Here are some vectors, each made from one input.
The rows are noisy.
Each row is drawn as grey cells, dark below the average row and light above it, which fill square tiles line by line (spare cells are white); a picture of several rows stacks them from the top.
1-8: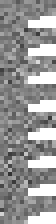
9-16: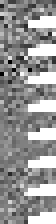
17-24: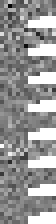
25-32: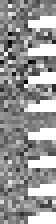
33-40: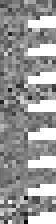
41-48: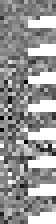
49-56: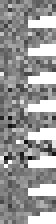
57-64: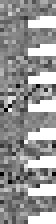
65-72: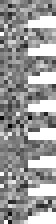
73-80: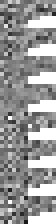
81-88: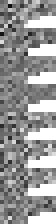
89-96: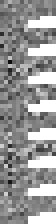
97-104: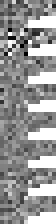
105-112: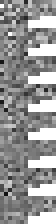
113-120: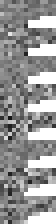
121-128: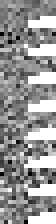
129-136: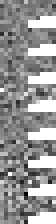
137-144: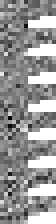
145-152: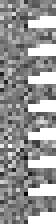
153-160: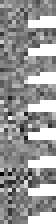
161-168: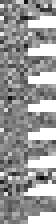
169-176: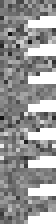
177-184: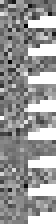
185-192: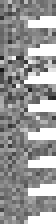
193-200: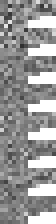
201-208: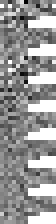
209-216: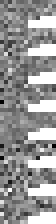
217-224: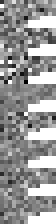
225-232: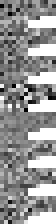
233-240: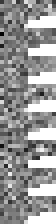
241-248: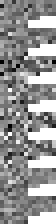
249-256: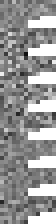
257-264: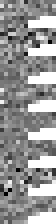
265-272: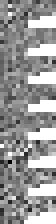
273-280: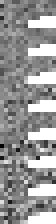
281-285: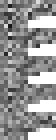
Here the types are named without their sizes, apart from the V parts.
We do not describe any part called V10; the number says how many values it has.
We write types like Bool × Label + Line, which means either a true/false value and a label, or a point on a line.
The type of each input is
(Label + Line) × (Line + List(V10)).
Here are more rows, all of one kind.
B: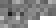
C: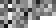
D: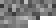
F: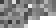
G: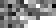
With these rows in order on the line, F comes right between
B and D.
